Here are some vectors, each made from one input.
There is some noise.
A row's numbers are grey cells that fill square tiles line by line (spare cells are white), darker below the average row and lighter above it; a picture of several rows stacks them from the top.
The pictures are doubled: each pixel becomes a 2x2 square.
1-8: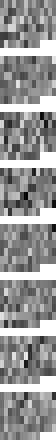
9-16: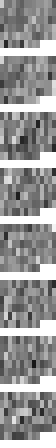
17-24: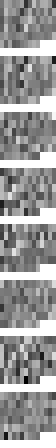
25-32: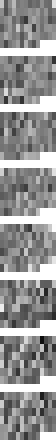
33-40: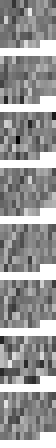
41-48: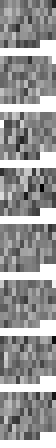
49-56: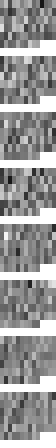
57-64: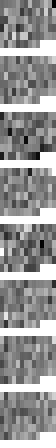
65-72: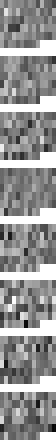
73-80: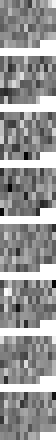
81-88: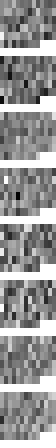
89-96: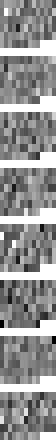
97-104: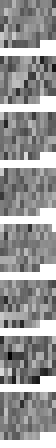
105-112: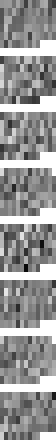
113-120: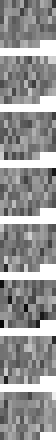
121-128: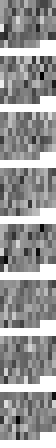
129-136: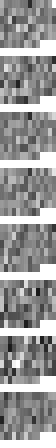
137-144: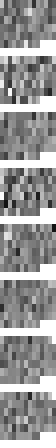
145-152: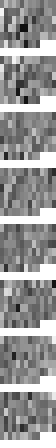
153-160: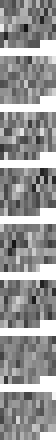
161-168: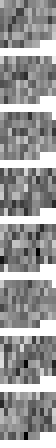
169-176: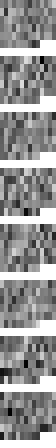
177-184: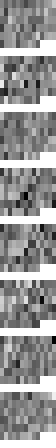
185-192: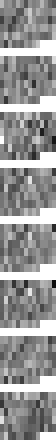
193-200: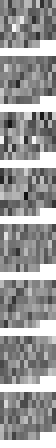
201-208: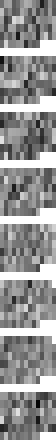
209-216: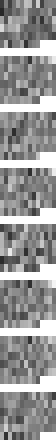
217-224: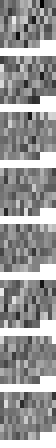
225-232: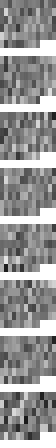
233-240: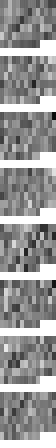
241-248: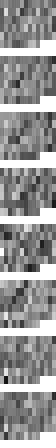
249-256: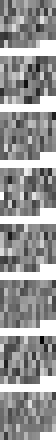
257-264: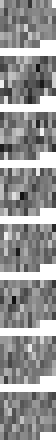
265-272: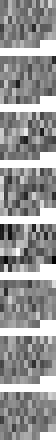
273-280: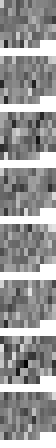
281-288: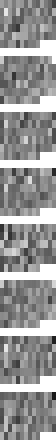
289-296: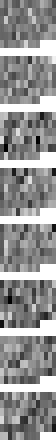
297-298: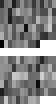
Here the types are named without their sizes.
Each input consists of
either a point on a circle and a label, or a list of points on a line.
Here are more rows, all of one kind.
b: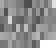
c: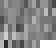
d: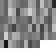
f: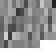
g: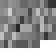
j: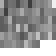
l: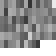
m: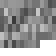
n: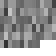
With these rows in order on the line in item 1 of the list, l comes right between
j and n.
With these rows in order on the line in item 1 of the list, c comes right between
f and m.
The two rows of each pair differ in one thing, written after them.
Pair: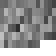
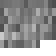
the place on the line in item 1 of the list
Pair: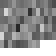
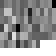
the place on the line in item 2 of the list
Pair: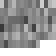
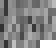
the place on the line in item 2 of the list
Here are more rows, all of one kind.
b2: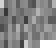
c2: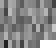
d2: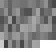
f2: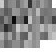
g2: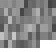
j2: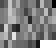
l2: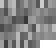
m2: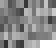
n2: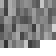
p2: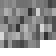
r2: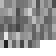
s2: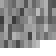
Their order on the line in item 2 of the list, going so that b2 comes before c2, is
f2, s2, l2, n2, g2, b2, j2, c2, p2, m2, r2, d2.
